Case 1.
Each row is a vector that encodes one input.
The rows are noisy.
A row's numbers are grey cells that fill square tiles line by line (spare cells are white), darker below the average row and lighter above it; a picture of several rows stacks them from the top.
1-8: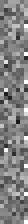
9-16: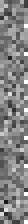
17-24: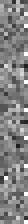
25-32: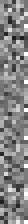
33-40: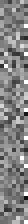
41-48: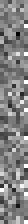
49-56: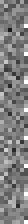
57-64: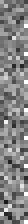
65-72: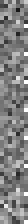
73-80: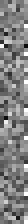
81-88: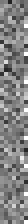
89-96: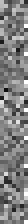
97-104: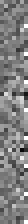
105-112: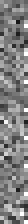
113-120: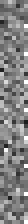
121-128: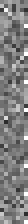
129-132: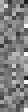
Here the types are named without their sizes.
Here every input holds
either a point on a line, or four true/false values.
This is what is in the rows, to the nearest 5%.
About 35% of them hold a point on a line. The rest hold four true/false values.
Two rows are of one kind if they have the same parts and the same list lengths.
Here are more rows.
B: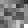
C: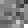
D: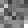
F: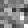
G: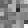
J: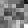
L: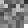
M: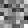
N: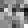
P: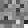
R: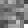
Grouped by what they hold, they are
B, C, D, G, J, L, P, R
F, M, N

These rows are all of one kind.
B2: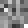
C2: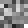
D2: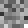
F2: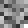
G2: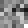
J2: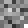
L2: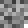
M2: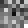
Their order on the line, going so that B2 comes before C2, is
M2, B2, G2, J2, C2, L2, F2, D2.
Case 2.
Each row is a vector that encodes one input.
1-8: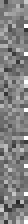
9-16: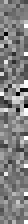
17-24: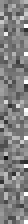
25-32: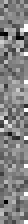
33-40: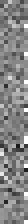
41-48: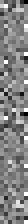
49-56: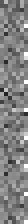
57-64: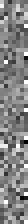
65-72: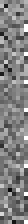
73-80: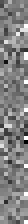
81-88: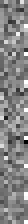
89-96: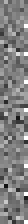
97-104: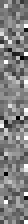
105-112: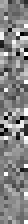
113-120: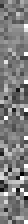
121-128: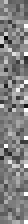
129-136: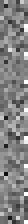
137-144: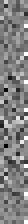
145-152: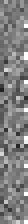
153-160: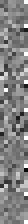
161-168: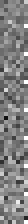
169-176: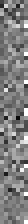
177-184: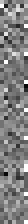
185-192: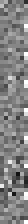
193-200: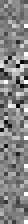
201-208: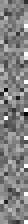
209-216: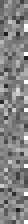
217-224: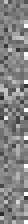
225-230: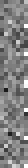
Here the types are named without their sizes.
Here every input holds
a list of points on a line.
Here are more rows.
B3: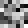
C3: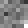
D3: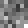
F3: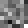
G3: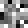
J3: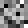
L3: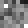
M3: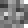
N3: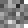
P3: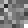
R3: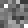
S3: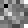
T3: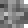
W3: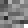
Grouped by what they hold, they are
B3, G3
C3, D3, F3, J3, P3, S3
L3, M3, N3, R3, T3, W3

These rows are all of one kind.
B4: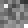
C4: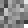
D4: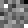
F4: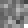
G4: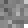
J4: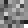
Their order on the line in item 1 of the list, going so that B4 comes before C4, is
D4, B4, F4, G4, C4, J4.
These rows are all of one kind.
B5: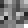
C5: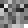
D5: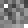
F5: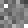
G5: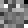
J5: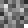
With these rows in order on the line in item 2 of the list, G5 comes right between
B5 and D5.
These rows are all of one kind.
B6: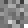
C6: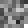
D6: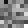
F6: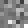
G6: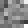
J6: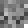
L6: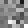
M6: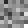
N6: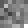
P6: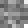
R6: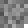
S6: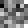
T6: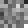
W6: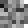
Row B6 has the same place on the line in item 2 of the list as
D6, R6, T6 and W6.
